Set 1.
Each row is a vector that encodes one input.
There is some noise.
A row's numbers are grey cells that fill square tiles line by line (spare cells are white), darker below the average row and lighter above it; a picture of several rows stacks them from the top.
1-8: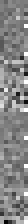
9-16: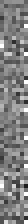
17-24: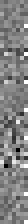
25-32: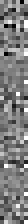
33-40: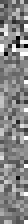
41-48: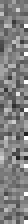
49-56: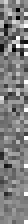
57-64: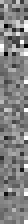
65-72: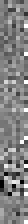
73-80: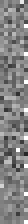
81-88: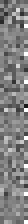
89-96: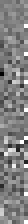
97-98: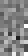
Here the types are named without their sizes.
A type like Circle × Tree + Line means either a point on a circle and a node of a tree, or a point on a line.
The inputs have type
(Bool × Bool × Bool × Bool + Unit) × Line.
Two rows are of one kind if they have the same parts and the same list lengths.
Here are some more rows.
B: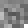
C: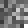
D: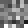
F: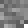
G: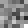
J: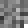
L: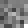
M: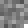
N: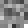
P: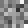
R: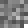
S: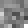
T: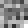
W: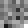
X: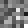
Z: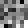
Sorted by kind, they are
B, C, F, G, J, L, M, N, P, R, S, T, W, X
D, Z

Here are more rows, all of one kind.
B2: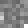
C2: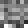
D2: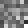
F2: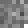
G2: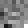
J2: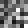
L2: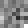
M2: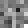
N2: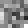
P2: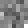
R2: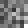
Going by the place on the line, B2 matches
G2 and L2.
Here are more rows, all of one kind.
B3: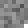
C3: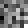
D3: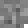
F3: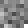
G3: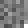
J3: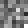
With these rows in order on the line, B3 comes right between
F3 and J3.
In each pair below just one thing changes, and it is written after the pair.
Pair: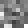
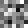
the place on the line
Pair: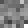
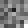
the place on the line
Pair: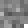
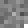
one of the four true/false values
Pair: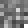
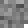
one of the four true/false values
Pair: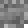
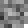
the place on the line
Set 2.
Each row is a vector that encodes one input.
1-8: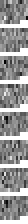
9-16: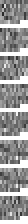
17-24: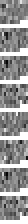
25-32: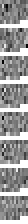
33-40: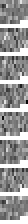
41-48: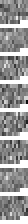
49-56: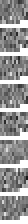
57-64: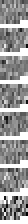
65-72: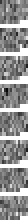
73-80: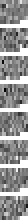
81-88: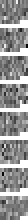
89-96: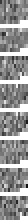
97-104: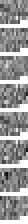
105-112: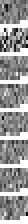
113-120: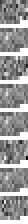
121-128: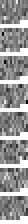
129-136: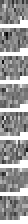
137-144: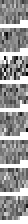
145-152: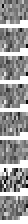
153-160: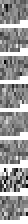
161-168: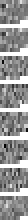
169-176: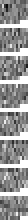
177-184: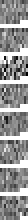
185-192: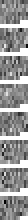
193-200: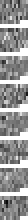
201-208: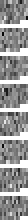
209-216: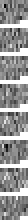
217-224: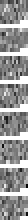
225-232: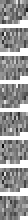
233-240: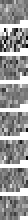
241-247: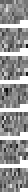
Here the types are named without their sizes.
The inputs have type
Bool × Label + Unit.
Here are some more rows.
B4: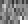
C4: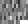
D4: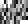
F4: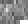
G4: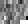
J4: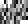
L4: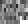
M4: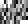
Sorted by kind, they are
B4, C4, F4, G4, L4
D4, J4, M4

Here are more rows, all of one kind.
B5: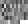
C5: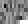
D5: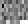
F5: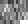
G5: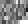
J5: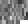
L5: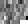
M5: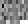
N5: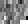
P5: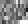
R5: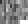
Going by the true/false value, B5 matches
J5, L5 and N5.
